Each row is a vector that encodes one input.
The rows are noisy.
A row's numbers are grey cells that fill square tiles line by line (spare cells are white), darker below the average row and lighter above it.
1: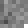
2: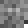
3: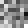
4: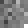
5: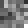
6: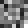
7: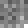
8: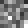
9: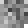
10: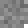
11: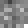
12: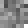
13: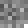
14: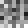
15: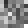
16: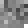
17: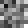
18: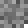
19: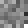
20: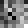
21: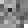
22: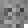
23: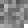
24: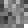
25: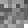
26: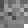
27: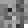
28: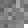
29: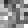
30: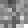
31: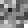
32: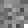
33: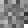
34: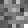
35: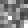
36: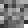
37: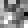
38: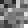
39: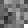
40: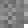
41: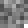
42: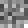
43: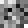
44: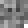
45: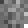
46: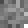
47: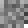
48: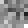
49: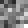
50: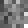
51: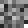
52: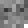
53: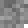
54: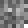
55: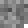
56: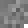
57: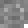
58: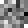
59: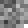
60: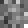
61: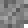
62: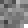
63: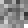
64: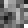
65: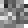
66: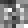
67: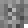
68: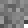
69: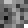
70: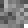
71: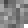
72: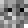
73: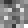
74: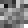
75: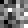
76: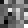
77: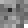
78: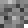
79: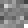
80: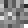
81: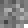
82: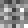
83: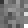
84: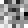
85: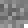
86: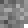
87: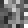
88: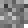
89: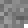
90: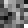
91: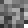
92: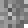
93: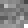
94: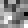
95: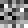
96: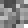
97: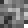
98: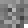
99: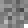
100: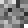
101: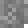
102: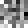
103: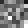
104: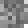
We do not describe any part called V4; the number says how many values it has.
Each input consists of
a list of up to three items, each a true/false value and a value of V4.
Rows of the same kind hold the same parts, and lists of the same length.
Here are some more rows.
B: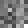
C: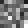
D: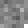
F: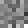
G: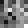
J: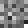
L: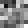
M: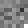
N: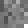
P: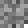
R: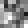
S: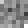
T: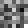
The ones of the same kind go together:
B, F, J, P
C, R
D, G, L, N, S, T
M

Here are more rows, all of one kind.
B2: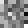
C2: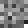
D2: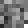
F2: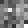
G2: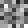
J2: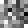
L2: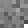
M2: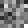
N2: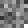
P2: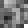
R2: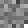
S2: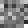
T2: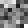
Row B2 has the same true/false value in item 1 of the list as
D2 and S2.
